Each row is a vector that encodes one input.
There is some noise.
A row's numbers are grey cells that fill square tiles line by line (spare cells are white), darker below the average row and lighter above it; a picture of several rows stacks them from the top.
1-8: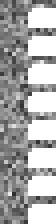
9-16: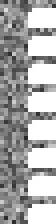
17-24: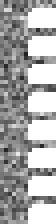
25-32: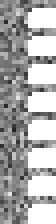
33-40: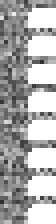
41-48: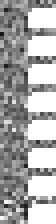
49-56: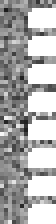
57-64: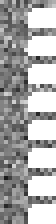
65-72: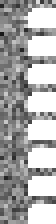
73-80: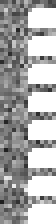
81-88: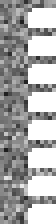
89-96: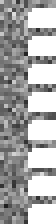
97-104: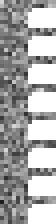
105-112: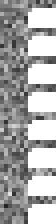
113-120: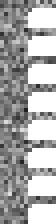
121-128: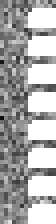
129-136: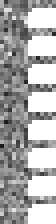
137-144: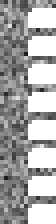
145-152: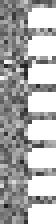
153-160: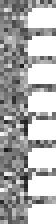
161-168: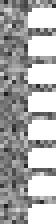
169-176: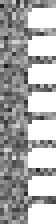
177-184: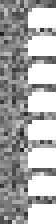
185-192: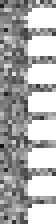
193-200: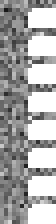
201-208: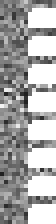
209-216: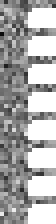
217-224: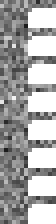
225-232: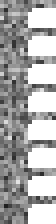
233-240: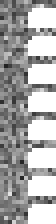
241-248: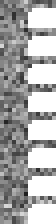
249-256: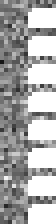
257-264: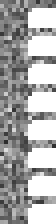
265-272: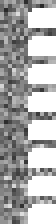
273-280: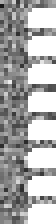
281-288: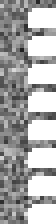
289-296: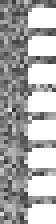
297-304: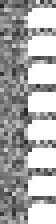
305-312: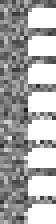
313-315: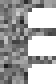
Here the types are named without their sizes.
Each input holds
a list of points on a line.
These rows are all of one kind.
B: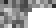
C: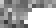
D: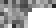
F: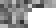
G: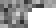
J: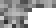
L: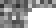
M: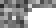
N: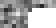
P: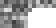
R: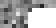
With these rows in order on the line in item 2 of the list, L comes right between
M and P.
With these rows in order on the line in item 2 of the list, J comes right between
B and D.
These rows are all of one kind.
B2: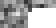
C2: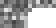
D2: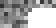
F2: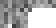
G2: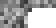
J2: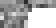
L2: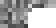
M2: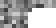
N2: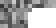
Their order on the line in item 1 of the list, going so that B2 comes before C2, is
J2, B2, N2, M2, L2, G2, C2, D2, F2.
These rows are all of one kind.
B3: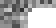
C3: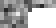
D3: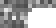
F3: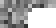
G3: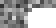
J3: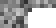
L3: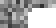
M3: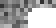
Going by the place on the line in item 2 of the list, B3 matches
D3 and L3.
